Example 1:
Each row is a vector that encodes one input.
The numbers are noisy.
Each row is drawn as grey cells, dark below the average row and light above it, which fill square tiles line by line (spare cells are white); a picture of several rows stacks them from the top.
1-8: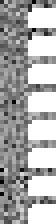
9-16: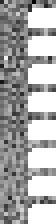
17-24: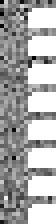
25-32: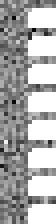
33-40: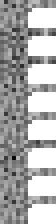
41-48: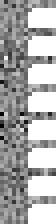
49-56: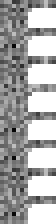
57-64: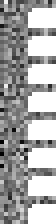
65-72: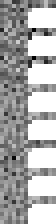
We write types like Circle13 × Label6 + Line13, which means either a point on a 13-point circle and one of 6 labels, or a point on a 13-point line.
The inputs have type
Tree8.
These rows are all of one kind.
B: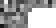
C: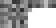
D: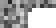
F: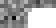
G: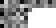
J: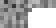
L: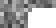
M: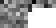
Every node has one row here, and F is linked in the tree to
C and L.
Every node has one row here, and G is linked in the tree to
B.
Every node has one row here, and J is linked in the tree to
D.
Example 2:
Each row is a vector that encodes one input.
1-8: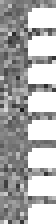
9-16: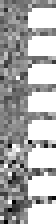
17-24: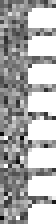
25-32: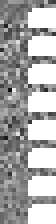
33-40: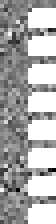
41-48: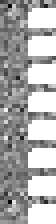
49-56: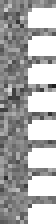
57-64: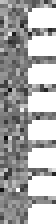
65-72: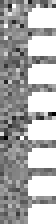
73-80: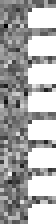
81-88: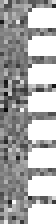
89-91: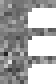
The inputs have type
Circle6.
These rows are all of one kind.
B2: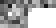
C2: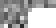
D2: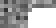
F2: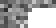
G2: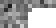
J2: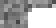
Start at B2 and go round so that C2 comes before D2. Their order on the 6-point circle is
B2, J2, C2, D2, F2, G2.
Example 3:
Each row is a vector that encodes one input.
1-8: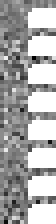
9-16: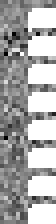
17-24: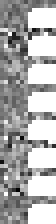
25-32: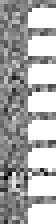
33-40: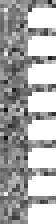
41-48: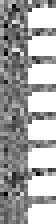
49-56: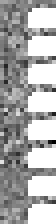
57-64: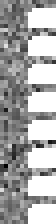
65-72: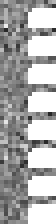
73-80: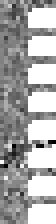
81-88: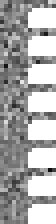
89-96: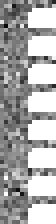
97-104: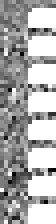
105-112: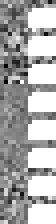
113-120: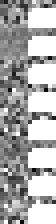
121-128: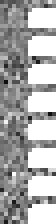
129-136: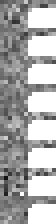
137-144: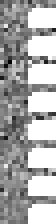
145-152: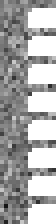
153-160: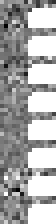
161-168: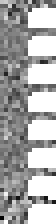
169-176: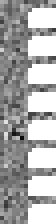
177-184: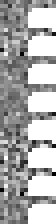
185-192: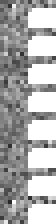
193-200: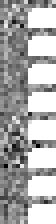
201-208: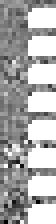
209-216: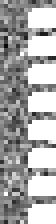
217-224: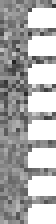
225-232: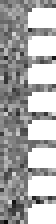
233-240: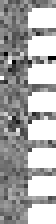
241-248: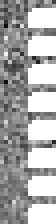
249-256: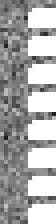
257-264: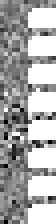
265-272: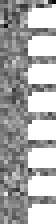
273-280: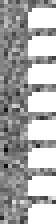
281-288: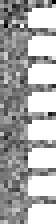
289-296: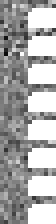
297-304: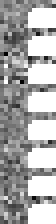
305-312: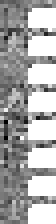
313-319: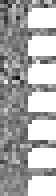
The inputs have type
Tree15.
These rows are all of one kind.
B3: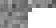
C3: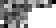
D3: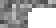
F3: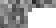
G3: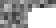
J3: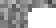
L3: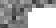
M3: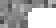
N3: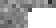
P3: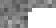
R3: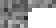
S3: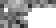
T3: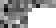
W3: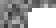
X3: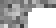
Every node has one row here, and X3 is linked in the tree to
B3 and J3.
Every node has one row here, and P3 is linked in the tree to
C3, R3 and W3.
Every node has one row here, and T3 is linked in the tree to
L3.
